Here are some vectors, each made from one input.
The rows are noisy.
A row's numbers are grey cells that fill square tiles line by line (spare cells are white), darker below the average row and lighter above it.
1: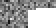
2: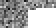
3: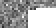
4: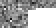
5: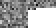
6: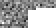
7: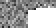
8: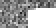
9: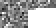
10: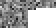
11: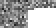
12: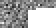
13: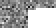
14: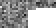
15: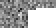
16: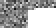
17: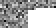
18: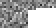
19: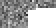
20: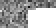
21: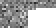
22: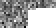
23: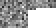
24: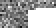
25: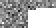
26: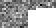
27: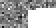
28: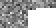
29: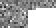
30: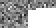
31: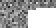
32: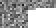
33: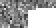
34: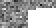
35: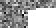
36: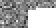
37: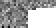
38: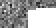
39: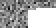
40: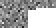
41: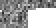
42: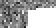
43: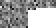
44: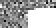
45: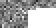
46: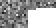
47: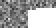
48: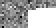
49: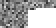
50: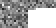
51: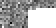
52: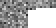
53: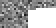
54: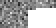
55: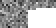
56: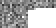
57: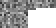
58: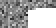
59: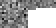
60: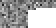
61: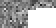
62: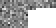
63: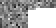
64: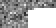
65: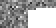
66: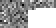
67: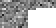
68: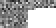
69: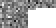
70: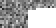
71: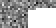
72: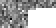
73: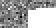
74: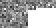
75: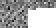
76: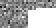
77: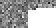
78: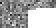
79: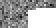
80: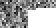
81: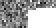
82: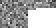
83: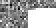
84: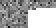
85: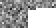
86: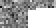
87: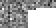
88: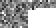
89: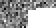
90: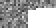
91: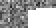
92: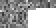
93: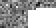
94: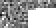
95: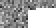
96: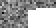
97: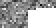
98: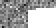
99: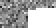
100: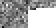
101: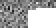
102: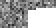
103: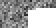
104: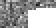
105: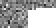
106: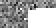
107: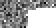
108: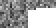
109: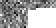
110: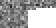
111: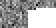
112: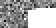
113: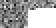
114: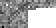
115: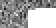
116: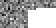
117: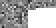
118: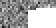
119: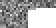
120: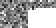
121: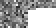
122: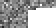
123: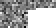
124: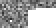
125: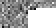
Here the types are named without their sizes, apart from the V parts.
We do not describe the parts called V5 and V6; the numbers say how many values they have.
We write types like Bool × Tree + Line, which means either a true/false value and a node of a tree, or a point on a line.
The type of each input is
(Bool × Bool × Bool + Unit) × V6 + Label × V5.
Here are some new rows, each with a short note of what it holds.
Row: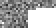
three true/false values and a value of V6
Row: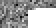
a value of V6
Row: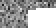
three true/false values and a value of V6
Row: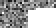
a label and a value of V5
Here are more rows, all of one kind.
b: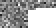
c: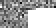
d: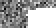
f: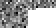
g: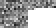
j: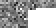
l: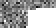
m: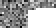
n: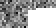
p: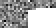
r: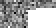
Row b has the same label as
j and p.
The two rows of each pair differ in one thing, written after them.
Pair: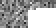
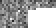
one of the three true/false values
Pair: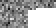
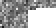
the value of V6
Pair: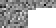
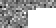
one of the three true/false values
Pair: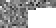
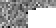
the value of V6
